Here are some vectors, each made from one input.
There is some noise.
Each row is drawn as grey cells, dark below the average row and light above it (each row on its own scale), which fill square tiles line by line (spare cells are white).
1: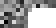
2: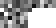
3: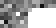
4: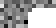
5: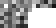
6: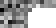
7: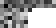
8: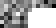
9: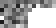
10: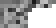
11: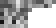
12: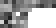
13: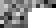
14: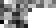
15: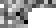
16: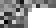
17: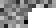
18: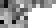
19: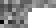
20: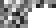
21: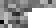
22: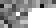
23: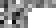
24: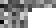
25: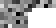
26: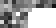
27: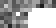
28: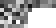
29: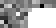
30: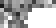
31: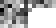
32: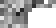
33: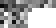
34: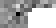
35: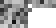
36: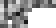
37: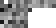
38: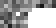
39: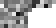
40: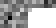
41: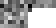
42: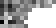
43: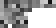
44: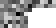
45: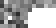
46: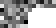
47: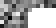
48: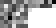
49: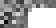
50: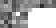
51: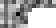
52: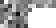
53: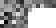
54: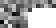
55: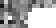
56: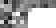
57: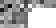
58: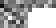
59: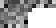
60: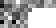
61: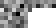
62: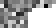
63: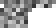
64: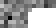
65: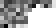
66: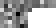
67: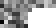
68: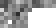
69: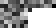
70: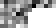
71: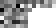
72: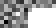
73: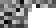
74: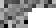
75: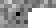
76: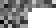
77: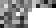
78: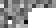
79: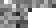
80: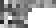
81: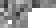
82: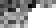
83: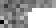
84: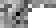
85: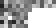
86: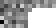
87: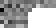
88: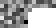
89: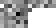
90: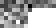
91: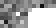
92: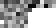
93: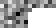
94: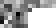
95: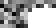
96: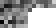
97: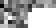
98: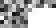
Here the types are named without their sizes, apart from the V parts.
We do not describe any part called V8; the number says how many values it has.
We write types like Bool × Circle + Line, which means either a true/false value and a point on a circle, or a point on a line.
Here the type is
Circle × V8 + Line.
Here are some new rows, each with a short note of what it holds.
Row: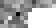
a point on a circle and a value of V8
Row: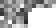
a point on a circle and a value of V8
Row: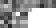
a point on a line
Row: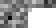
a point on a line
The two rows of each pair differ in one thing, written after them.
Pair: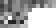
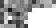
the place on the circle
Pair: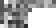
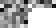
the place on the circle
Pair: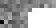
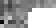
the value of V8
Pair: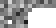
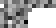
the place on the circle
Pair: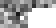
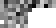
the value of V8
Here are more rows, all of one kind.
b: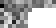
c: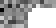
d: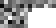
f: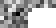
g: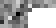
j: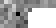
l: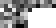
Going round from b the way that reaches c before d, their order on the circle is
b, c, d, l, j, g, f.
